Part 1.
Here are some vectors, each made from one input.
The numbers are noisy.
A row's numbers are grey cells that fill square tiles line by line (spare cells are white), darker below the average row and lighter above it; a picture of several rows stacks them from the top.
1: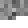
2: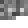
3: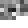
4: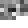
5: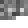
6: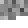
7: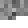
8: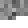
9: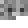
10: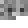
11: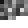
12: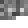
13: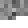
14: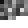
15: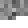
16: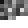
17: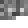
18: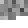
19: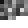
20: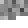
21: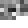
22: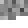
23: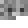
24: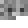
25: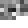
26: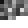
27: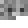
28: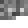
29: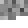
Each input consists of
a point on a 6-point line.
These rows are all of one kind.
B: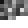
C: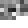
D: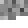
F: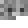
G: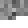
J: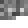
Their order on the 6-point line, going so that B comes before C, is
B, J, G, D, F, C.
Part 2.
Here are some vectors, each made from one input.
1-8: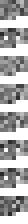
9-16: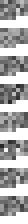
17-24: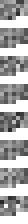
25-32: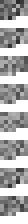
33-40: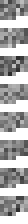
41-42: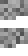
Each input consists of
a point on a 9-point line.
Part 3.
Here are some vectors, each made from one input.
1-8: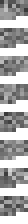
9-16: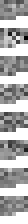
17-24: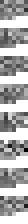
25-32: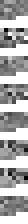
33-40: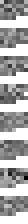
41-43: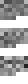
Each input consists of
a point on a 9-point line.
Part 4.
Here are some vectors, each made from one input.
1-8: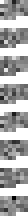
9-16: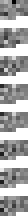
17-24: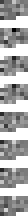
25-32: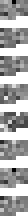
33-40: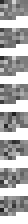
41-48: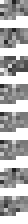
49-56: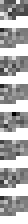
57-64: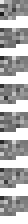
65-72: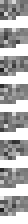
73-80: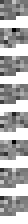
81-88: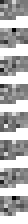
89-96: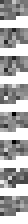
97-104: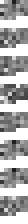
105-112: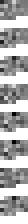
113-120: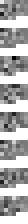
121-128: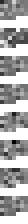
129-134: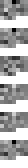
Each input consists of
either a point on a 14-point circle, or a fixed value.
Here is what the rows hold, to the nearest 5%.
About 95% of them hold a point on a 14-point circle. The rest hold a fixed value.
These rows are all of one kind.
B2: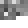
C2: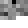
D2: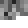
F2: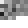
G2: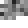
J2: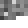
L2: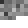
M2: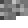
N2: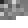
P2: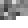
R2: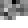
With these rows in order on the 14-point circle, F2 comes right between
B2 and G2.
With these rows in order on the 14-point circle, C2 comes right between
G2 and R2.
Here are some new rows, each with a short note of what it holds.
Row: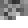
a point on a 14-point circle
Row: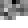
a point on a 14-point circle
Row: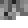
a point on a 14-point circle
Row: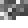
a fixed value
